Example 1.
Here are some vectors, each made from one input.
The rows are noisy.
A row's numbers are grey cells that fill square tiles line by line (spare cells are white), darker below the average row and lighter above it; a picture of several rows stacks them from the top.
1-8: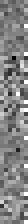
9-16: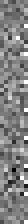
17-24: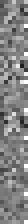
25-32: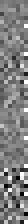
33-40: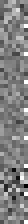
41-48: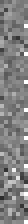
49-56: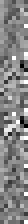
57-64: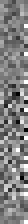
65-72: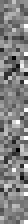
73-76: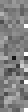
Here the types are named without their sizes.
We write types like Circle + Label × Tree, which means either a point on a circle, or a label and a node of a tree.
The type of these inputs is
List(Circle).
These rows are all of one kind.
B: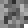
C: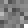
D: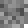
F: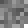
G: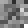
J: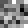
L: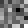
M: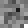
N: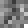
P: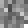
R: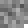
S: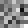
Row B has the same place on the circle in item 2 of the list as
C and S.
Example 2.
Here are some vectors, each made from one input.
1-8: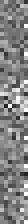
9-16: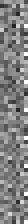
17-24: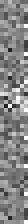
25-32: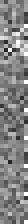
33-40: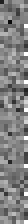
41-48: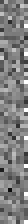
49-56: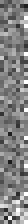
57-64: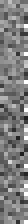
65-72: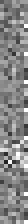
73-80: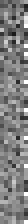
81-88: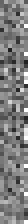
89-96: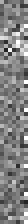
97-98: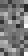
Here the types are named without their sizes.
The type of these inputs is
List(Line).
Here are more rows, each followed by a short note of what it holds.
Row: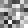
the empty list
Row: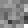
a list of one item
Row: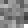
a list of one item
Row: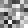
the empty list
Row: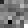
a list of two items
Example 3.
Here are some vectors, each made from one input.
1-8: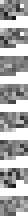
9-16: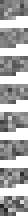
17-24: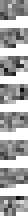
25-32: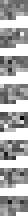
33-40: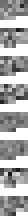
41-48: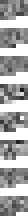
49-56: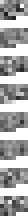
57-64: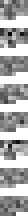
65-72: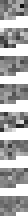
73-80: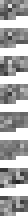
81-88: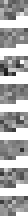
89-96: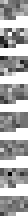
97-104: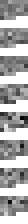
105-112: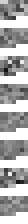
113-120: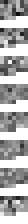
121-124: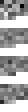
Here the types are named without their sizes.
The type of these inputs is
Label × Label + Unit.
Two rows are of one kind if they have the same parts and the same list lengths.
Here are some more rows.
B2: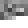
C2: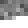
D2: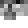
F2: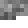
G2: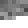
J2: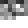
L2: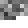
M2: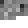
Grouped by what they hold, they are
B2, C2, F2, G2, L2, M2
D2, J2

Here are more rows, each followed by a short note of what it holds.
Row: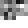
a fixed value
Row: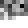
two labels
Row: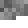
two labels
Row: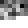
two labels
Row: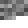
two labels
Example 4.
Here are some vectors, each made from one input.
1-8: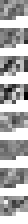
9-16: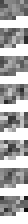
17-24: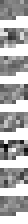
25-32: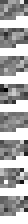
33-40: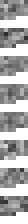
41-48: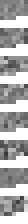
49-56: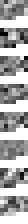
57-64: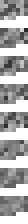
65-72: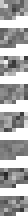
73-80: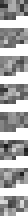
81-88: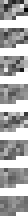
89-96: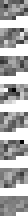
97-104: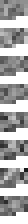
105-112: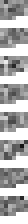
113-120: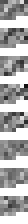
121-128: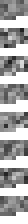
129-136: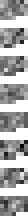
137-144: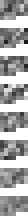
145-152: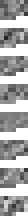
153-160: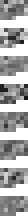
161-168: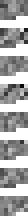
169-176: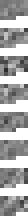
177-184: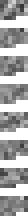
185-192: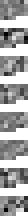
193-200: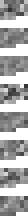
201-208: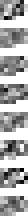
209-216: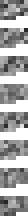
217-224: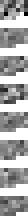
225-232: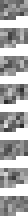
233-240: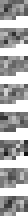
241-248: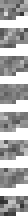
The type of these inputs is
Line10 + Line20.
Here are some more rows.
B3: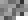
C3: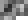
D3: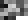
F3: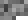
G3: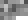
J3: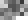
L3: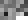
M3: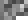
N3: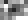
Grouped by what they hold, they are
B3, J3, L3
C3, D3, F3, G3, M3, N3

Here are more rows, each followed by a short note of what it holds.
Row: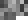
a point on a 20-point line
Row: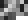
a point on a 20-point line
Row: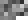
a point on a 20-point line
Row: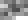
a point on a 10-point line
